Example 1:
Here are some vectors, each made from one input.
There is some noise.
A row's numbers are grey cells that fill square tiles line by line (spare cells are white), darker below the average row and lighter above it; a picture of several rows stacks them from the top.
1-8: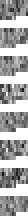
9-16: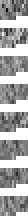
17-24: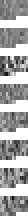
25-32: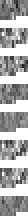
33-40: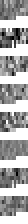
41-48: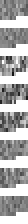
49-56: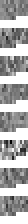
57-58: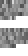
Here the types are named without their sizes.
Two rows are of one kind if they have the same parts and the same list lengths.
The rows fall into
2 kinds.
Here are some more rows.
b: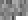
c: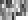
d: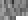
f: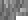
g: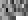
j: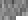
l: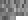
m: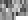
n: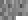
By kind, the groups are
b, c, f, g, n
d, j, l, m

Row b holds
a label.
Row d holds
a label and three true/false values.
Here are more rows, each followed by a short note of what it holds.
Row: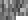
a label
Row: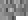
a label
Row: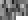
a label and three true/false values
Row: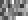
a label
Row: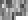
a label
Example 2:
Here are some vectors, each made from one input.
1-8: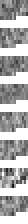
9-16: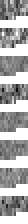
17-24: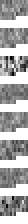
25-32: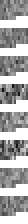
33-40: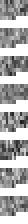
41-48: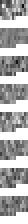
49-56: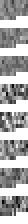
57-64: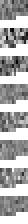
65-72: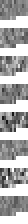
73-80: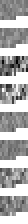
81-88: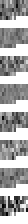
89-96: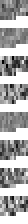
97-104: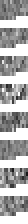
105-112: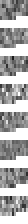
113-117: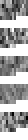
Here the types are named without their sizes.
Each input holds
a label, together with either a fixed value, or three true/false values.
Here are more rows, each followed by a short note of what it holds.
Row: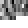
a label
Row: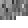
a label
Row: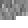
a label and three true/false values
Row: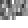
a label and three true/false values
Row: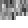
a label and three true/false values
